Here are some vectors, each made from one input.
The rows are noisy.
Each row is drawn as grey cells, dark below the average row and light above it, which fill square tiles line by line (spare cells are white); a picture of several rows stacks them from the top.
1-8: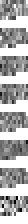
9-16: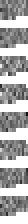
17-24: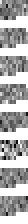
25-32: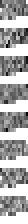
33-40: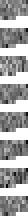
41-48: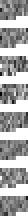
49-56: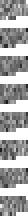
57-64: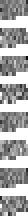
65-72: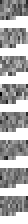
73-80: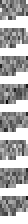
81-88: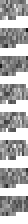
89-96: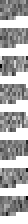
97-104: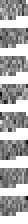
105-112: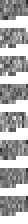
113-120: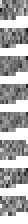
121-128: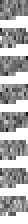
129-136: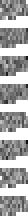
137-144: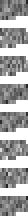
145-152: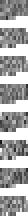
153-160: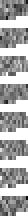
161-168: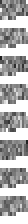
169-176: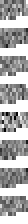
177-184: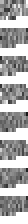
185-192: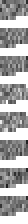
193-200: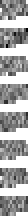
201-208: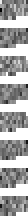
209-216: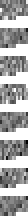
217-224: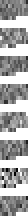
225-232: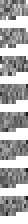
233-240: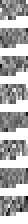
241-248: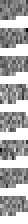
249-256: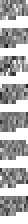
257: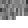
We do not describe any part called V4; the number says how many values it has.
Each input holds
a list of up to two items, each a true/false value and a value of V4.
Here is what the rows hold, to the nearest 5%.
All of them are lists of up to two items, each a true/false value and a value of V4: a few are empty, 40% hold one and 60% two.
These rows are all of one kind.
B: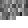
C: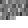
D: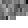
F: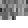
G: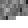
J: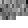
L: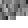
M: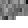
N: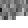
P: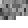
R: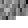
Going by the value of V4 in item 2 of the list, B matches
J, L, N and P.
